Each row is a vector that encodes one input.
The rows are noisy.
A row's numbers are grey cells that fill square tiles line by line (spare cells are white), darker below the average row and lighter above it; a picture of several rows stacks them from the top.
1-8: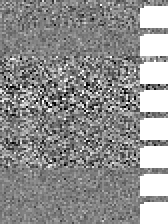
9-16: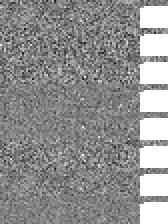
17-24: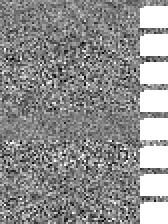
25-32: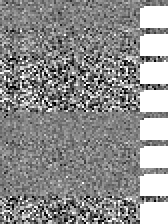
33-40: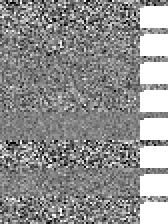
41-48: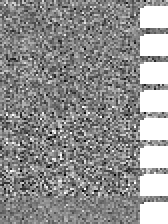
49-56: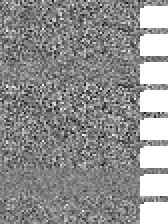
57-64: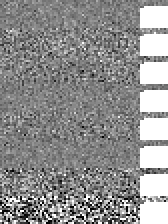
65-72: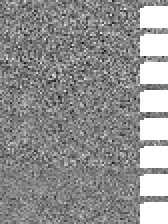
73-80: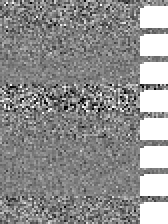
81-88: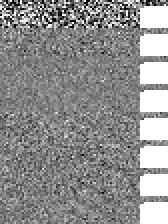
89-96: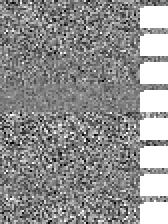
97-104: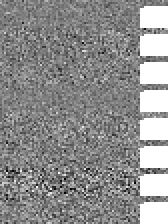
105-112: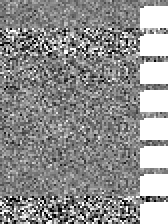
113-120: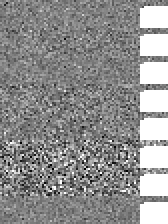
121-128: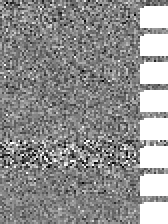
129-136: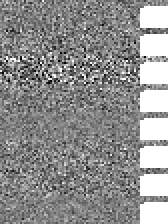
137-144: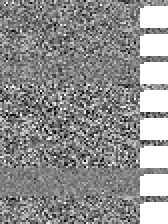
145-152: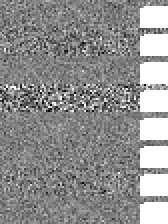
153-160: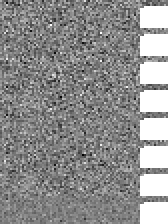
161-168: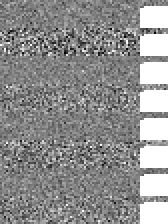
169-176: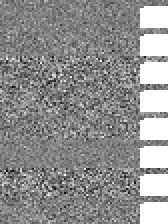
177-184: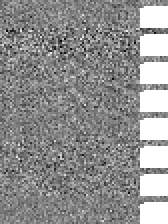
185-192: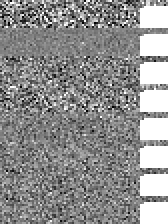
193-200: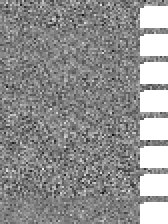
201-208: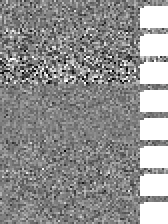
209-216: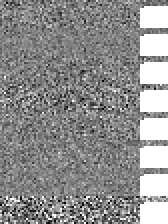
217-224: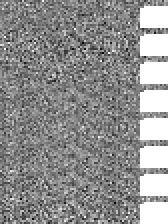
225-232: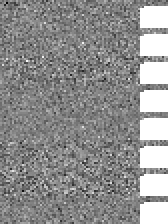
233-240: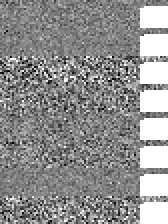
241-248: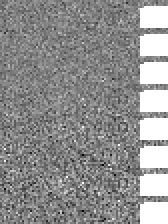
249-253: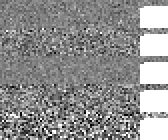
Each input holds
either one of 11 labels, or a node of an 11-node tree and a true/false value.
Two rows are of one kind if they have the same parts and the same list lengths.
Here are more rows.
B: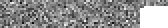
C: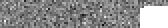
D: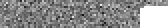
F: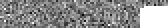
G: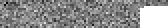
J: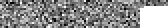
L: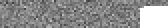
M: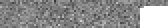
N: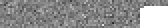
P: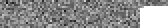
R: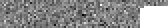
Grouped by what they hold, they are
B, G, J, L, M, N, P
C, D, F, R

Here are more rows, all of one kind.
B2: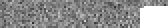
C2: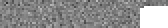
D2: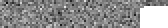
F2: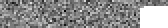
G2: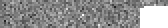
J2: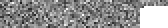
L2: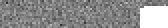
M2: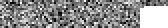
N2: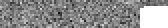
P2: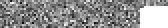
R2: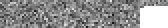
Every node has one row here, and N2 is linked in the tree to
M2.
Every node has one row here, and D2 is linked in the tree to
M2.
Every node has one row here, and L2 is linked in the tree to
C2, F2 and R2.
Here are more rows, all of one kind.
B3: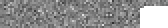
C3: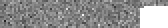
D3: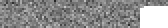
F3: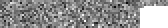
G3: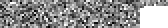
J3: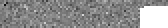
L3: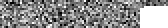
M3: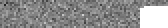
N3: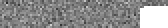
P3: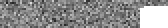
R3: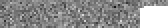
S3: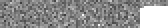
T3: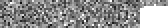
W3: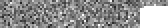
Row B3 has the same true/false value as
G3, L3 and N3.
